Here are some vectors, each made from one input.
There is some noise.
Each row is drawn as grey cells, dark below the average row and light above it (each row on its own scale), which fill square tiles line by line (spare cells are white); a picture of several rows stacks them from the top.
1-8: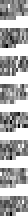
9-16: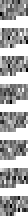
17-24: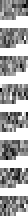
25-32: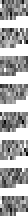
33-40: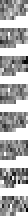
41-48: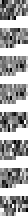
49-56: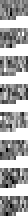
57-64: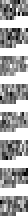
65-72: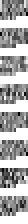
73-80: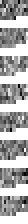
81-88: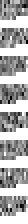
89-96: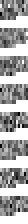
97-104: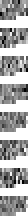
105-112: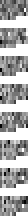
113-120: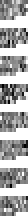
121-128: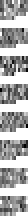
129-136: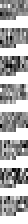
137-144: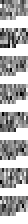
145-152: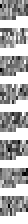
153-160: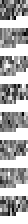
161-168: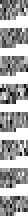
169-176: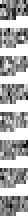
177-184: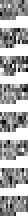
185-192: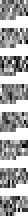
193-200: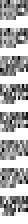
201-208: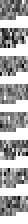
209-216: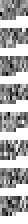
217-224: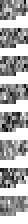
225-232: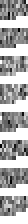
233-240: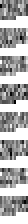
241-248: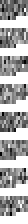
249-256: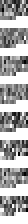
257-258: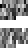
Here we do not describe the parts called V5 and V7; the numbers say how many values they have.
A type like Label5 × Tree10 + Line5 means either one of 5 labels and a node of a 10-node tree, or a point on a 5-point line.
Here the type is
(Circle9 + V5) × V7 + Line6.
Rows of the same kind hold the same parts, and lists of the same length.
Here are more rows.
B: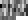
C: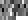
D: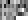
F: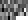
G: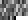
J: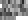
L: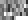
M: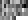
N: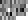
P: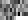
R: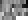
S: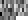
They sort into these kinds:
B, G, J, L, S
C, F, N
D, M, P, R

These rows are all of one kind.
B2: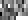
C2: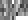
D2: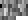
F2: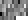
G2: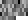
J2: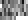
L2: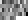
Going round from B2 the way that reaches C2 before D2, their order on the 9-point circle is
B2, J2, L2, C2, D2, G2, F2.
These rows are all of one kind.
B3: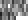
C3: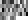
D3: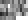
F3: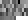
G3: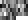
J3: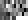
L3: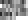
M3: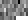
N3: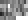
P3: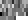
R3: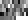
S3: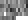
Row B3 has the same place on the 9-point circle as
D3, N3, P3 and R3.
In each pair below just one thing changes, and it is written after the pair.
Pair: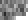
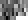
the value of V7
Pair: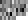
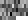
the value of V7
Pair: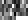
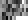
the value of V5
